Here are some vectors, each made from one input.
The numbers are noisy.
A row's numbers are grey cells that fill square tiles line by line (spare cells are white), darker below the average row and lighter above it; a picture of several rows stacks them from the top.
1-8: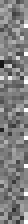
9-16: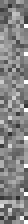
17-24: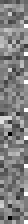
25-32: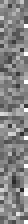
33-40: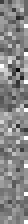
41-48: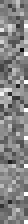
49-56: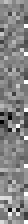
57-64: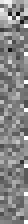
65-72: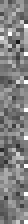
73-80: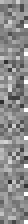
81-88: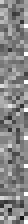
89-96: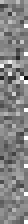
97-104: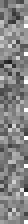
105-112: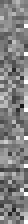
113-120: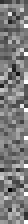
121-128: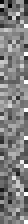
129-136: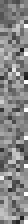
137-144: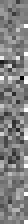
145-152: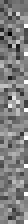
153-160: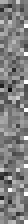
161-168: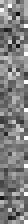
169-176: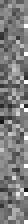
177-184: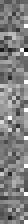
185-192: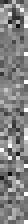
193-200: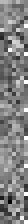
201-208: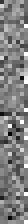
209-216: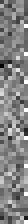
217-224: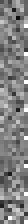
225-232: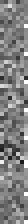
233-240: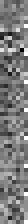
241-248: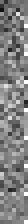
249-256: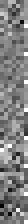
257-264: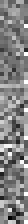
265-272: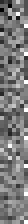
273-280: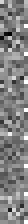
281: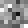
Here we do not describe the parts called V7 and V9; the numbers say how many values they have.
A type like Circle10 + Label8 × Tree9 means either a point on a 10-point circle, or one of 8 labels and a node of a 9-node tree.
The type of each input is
Bool × (Circle8 + V9) × V7.
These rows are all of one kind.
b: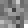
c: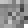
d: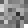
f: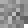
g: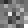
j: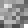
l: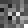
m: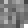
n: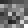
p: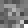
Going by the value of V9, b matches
c, d, n and p.
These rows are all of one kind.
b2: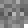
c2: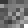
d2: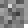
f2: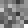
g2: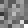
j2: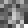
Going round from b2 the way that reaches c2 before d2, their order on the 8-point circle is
b2, f2, j2, c2, d2, g2.
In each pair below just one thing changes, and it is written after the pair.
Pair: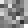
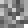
the value of V7
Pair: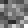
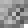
the true/false value
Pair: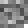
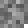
the value of V7
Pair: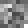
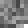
the value of V9
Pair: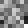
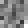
the true/false value
